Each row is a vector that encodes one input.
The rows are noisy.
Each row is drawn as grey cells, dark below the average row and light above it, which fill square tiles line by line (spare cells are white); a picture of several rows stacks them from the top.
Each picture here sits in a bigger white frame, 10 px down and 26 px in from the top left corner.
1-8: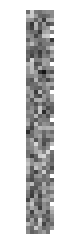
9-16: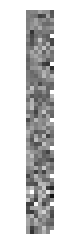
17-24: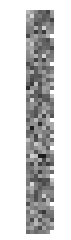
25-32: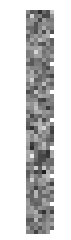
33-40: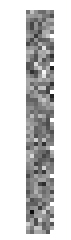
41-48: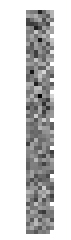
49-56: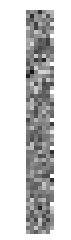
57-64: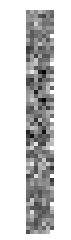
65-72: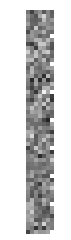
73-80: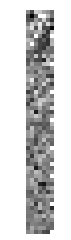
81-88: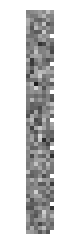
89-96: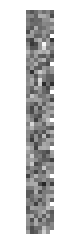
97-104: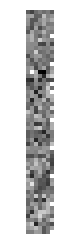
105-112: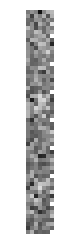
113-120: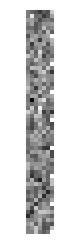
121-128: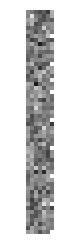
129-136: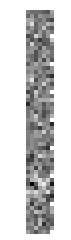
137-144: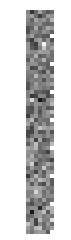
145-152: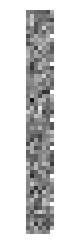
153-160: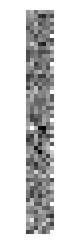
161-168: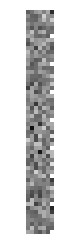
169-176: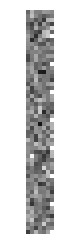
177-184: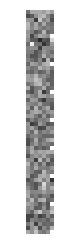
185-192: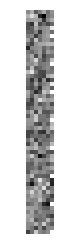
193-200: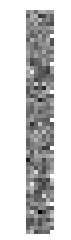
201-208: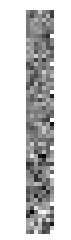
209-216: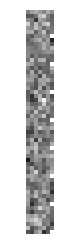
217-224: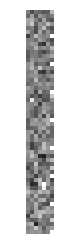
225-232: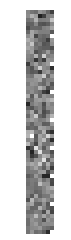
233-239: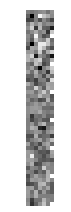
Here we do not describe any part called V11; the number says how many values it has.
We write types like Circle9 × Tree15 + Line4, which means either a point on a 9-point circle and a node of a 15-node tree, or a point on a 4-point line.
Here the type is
Bool × (Circle10 + V11) + Circle9 + Line6.
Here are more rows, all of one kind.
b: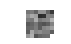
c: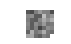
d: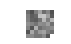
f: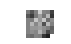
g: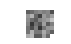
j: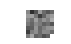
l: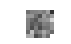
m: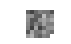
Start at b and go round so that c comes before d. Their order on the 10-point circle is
b, l, g, c, m, j, d, f.
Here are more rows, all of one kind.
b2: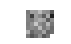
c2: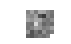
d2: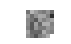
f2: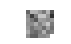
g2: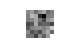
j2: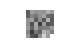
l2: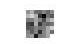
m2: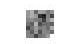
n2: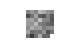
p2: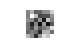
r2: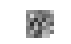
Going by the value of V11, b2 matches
d2, f2 and l2.
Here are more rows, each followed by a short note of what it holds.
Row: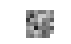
a point on a 9-point circle
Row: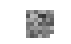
a true/false value and a value of V11
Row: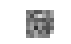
a point on a 9-point circle
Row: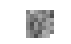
a true/false value and a value of V11
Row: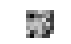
a true/false value and a value of V11
